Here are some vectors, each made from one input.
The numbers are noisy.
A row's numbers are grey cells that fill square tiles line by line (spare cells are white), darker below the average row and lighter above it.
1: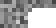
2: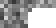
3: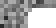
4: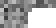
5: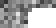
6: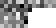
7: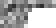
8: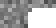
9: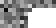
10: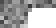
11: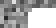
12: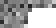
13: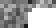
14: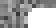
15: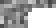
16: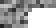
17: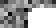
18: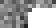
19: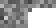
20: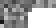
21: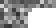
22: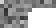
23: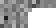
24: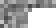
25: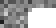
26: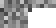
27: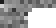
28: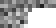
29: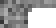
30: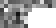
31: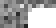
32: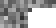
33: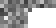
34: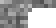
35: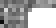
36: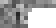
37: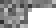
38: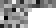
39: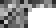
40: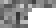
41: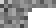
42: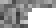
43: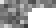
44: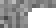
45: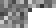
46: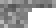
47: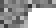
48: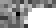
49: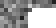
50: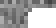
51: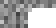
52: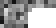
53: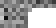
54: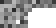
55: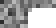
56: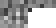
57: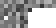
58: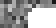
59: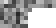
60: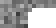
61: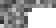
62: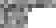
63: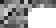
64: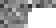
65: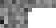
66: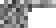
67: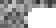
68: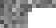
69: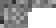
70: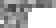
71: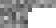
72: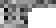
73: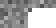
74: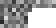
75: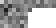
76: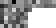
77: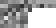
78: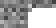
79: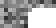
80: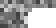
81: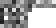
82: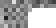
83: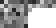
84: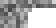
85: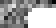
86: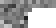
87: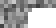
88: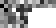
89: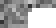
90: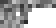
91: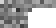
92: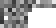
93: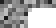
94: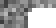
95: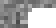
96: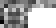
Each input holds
either a point on a 5-point line, or a point on a 7-point line and a true/false value.
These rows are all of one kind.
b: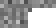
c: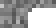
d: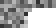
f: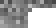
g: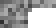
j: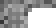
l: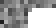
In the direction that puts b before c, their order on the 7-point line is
d, j, f, b, c, g, l.
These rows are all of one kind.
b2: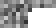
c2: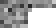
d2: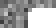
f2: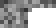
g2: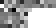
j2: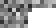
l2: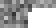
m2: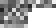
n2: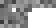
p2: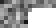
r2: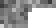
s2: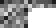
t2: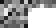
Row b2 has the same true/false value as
g2 and l2.
